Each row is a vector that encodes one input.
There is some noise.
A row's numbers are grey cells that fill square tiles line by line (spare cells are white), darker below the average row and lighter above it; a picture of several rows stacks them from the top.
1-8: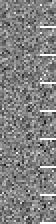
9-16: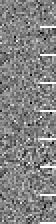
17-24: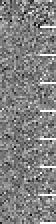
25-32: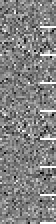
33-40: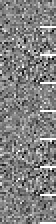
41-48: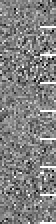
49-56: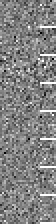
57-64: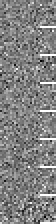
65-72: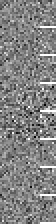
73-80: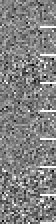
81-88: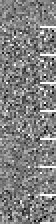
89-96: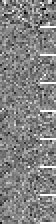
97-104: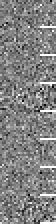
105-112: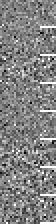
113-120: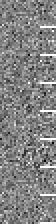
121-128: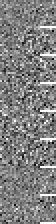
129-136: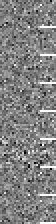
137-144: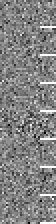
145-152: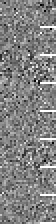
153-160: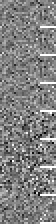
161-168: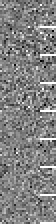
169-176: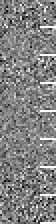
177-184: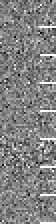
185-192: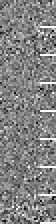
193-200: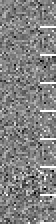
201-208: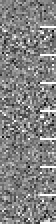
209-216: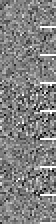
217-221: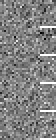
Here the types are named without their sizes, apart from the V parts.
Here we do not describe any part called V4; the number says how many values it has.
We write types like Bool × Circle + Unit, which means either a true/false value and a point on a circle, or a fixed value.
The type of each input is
(Bool × (Tree + Unit) + Line) × (Tree + V4).
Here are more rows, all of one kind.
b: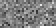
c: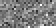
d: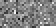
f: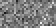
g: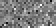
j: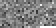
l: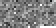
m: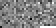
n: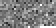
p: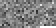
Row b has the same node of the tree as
j and p.
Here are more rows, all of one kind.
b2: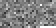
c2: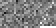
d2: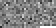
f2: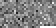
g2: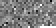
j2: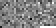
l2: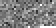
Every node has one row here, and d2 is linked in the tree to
b2 and j2.
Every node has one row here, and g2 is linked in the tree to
l2.
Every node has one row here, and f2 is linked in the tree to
c2.
